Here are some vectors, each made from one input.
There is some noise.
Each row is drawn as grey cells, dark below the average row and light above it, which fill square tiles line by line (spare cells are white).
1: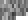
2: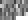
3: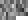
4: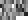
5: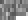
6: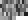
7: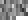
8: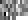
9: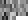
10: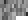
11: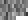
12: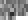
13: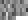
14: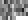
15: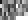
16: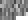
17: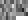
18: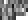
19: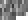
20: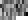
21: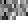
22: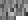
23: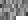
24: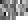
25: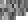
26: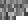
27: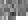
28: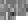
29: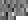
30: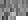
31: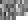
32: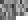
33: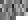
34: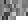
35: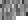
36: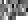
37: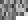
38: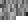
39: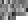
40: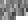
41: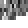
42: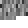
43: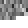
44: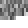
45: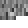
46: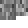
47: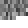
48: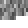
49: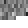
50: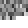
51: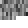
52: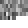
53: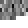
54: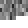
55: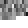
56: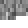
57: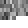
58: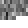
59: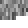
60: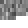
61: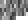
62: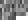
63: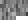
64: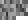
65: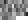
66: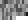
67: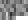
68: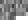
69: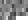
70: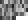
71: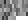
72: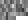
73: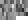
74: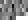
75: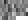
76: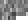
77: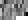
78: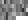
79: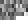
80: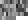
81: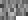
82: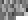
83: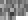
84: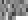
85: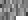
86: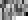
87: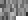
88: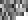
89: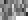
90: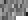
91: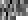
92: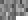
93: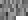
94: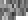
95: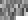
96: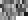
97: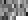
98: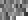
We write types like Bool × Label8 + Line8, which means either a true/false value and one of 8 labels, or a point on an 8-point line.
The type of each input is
Bool × Line8.
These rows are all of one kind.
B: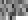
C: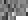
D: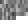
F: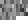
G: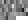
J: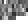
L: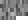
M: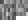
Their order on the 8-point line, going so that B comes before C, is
J, L, B, C, M, D, F, G.
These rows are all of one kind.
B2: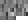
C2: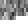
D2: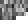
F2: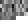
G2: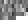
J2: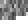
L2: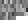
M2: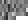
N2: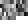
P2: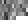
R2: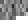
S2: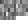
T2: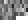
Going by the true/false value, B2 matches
M2, N2 and P2.
